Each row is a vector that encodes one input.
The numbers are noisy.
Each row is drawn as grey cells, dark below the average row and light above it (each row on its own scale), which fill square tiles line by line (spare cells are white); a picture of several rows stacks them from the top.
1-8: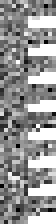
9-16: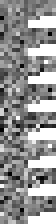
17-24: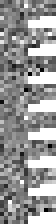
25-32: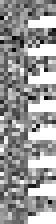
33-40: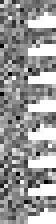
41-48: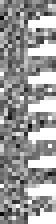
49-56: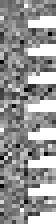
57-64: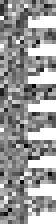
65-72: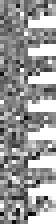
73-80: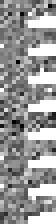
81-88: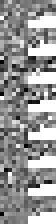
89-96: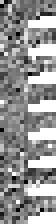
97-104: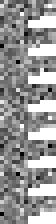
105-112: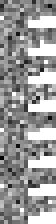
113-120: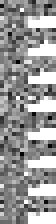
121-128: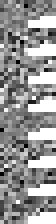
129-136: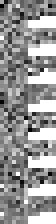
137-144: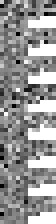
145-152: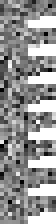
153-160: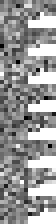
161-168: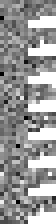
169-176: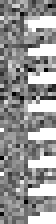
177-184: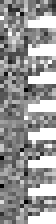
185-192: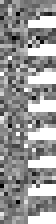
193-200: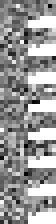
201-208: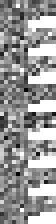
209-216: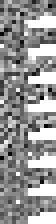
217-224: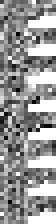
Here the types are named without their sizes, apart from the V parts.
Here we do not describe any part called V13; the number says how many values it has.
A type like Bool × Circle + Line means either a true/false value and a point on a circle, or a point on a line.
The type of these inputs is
(Bool × Bool × Bool + Label) × V13 + Unit.
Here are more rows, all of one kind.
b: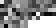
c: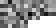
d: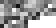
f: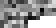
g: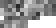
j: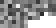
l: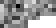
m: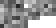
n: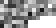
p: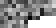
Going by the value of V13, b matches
j and m.
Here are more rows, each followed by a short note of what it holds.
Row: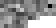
a fixed value
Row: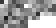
three true/false values and a value of V13
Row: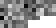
three true/false values and a value of V13
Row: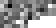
a label and a value of V13
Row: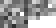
three true/false values and a value of V13
